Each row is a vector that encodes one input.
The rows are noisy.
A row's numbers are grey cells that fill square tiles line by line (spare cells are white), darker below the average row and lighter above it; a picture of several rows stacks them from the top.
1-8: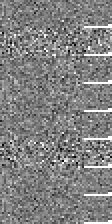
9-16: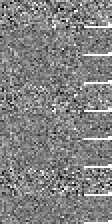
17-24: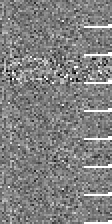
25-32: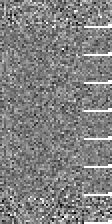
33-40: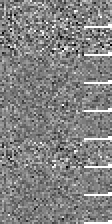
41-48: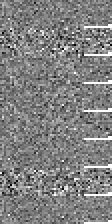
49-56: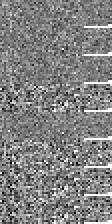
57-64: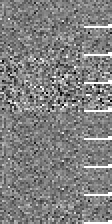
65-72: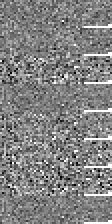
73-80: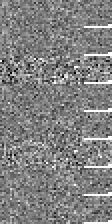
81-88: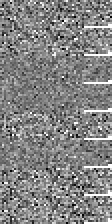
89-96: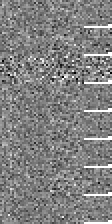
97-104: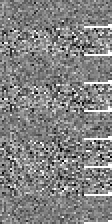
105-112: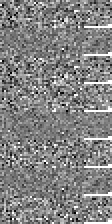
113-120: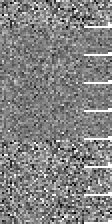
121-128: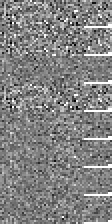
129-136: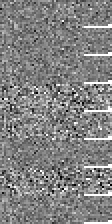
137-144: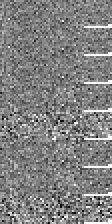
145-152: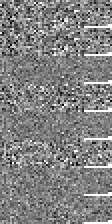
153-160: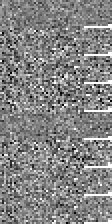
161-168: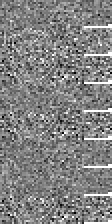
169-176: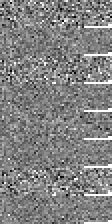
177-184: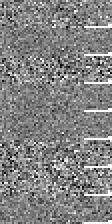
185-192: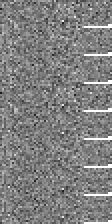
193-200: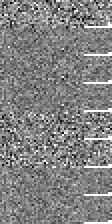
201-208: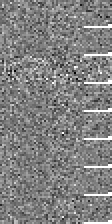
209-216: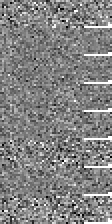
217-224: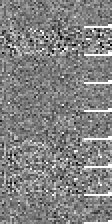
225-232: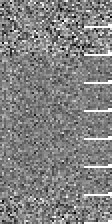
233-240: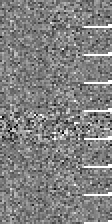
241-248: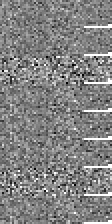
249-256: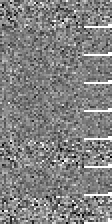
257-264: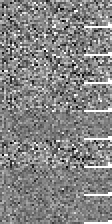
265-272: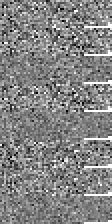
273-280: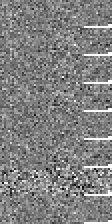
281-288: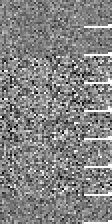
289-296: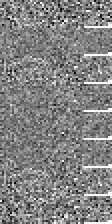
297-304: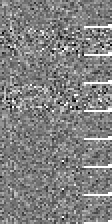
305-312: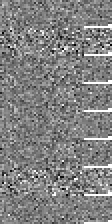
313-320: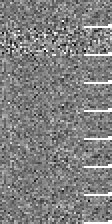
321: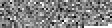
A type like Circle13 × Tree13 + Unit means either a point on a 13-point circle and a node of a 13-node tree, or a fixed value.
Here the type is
Bool × (Circle6 + Label6) + Tree11.
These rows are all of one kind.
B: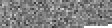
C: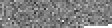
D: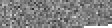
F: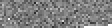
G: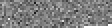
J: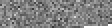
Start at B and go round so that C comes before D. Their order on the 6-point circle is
B, F, J, C, D, G.
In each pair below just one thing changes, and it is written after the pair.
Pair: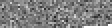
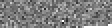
the true/false value
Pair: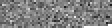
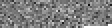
the true/false value
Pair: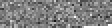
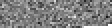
the label
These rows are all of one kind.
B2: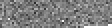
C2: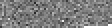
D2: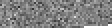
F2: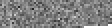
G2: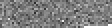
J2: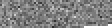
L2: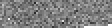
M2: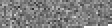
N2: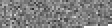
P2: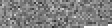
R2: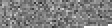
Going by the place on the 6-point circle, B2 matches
F2 and G2.
